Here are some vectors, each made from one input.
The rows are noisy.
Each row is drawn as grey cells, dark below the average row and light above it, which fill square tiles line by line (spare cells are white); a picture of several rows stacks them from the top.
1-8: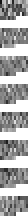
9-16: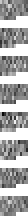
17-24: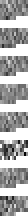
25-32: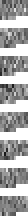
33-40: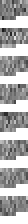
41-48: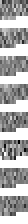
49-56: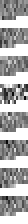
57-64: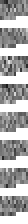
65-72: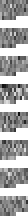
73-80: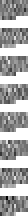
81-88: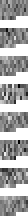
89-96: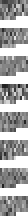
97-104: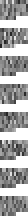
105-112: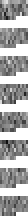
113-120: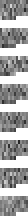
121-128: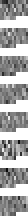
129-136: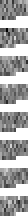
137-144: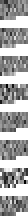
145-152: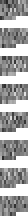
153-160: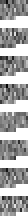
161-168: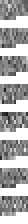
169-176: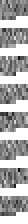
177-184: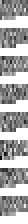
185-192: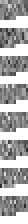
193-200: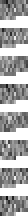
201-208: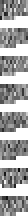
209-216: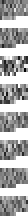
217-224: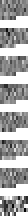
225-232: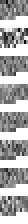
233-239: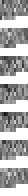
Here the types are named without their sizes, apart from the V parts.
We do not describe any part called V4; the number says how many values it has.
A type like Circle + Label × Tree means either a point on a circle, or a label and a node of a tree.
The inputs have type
List(Bool × V4).
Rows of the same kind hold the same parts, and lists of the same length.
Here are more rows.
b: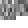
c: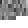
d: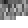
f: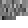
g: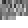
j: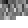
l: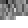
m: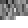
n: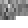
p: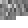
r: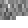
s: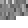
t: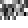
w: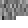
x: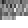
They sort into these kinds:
b, c, f, n, p, r, s, w
d, g, j, l, m, x
t

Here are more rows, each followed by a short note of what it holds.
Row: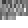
a list of one item
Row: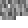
a list of two items
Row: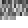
a list of one item
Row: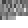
a list of one item
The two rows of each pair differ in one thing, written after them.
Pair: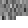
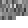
the value of V4 in item 2 of the list
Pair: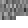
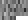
the true/false value in item 2 of the list
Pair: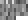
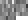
the value of V4 in item 2 of the list
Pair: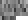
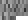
the value of V4 in item 1 of the list
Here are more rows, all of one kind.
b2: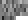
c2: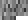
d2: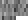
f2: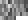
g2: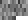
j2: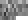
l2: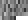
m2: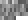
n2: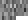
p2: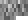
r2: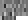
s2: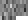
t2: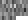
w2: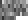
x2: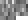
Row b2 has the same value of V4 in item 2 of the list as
d2, p2, s2 and x2.
